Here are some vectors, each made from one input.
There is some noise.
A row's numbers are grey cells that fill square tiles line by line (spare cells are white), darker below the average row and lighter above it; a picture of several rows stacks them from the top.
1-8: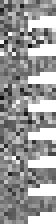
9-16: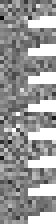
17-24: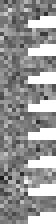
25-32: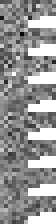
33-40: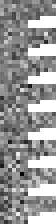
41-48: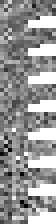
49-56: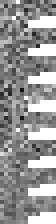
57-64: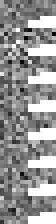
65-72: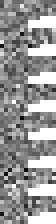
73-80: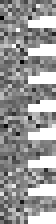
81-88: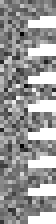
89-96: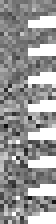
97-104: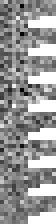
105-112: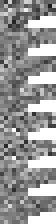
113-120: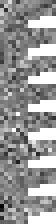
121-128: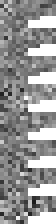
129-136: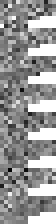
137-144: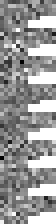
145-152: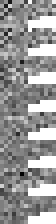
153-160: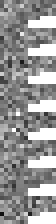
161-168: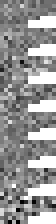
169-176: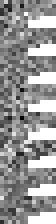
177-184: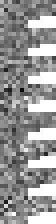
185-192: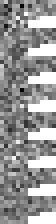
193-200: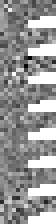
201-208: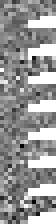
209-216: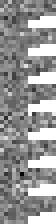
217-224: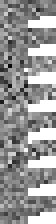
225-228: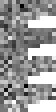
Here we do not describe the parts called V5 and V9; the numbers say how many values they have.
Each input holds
either a point on a 6-point circle and a value of V5, or a point on a 7-point line, or three true/false values and a value of V9.
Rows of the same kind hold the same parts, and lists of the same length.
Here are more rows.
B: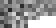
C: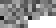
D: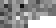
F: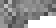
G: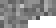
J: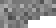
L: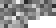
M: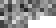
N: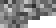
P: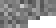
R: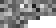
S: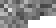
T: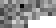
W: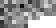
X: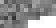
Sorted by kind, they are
B, D, M, T, W
C, L
F, G, J, N, P, R, S, X

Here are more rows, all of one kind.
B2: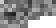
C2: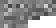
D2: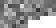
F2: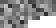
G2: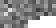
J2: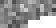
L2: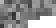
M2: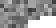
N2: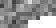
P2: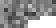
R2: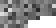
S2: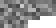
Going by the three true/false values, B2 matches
C2, F2, L2 and S2.
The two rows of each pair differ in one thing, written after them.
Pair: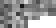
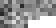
the value of V5
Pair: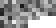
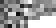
the place on the 6-point circle
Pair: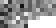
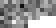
the place on the 6-point circle
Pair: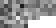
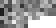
the place on the 6-point circle
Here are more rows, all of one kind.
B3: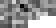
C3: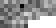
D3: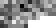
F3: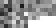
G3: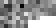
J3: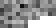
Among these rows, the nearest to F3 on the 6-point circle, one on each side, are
G3 and J3.
